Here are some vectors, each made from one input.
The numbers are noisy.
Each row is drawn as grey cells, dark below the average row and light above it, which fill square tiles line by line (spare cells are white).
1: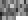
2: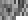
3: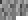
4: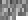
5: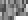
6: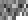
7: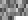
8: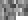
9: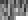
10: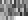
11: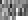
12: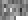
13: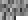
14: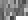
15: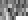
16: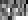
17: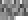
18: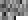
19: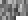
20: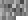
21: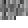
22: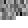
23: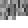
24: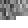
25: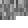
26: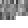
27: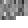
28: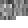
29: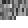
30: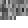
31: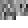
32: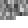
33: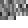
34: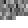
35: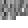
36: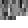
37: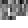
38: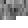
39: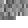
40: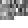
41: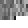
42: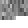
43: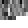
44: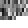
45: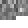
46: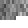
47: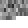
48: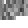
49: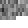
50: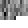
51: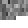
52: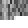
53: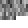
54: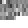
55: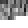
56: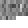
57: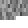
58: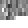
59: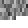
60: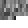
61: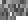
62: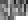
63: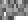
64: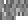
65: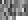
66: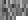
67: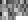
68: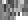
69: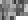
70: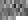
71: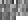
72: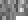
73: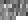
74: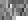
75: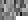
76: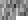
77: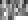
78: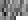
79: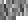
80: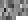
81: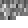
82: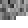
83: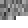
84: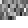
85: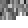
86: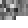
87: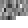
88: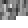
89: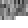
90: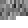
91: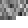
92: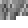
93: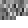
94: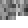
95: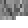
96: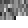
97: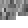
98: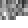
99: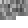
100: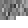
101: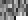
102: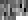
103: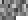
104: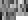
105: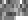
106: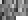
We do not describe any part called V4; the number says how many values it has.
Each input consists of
a list of up to three items, each a true/false value and a value of V4.
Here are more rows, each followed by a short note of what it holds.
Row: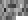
a list of two items
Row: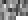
a list of one item
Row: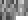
a list of two items
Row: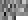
a list of two items
